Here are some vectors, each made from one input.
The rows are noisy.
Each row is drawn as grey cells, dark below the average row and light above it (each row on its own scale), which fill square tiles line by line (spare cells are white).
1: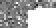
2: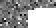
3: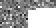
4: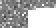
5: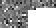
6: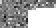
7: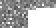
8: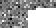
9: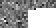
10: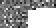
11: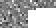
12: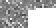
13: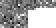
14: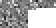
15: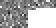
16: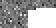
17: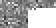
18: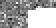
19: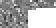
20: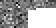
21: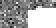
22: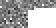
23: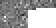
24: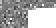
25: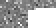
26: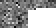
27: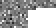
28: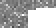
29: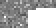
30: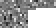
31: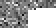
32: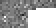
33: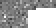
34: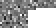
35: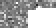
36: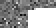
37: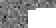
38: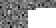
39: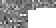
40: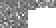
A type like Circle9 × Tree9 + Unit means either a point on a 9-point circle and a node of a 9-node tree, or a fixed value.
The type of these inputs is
Line4.
